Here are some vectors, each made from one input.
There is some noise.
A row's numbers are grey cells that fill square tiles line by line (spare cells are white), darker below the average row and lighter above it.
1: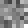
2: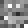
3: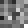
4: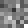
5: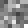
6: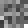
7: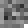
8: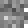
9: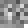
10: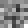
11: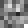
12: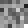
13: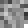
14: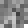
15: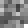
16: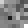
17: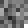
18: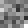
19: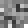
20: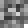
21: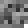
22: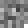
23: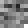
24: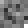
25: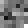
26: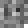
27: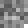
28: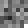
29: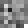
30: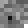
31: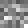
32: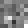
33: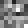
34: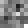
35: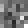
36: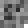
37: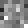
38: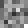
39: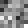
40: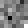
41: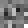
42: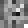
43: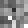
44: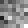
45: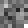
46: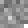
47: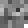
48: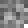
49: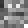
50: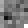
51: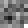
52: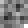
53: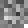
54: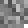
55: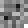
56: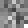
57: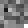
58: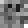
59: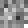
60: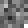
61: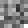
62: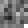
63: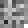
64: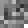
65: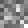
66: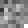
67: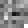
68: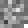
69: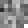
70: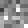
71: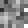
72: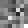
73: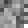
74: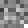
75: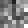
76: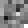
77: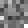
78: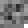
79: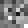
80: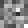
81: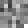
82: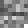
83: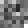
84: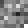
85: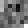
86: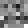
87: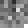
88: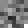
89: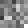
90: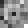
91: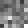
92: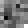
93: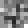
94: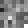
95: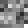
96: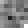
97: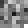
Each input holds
one of 7 labels and a node of a 7-node tree, together with either a fixed value, or a node of a 7-node tree.
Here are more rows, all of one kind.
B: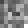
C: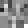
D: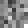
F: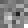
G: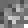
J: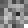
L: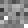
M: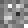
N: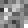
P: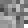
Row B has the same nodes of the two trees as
F, J and M.
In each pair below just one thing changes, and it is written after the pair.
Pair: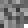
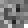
the node of the tree
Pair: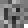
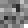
the label
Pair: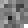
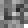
the label
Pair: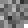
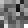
the label
